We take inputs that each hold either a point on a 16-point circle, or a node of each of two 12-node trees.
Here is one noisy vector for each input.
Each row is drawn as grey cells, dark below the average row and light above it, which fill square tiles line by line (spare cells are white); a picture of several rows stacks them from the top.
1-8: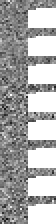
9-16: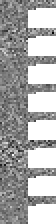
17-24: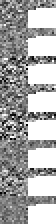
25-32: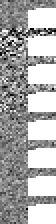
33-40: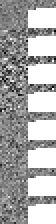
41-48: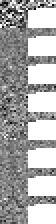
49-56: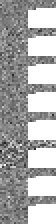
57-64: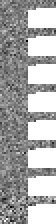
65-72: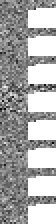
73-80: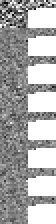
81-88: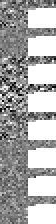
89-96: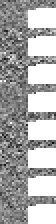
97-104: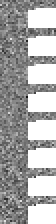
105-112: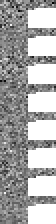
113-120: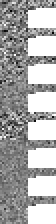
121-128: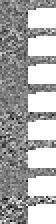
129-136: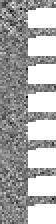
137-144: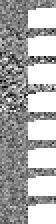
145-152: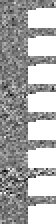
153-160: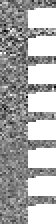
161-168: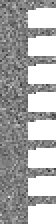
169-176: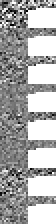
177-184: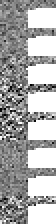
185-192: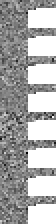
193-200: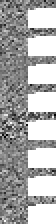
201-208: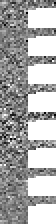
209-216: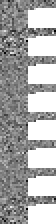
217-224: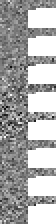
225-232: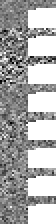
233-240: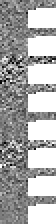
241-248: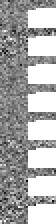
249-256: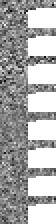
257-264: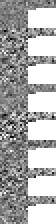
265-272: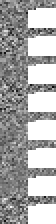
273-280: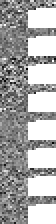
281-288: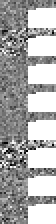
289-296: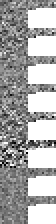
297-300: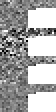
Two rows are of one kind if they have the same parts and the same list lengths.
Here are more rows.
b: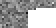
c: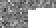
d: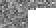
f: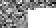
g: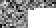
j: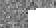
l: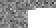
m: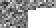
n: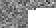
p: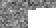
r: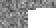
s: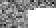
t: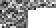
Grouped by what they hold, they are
b, c, d, j, m, n, p, t
f, g, l, r, s

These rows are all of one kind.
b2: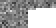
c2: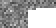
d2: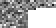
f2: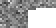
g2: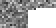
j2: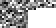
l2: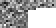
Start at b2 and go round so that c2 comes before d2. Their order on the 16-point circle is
b2, g2, j2, c2, d2, f2, l2.
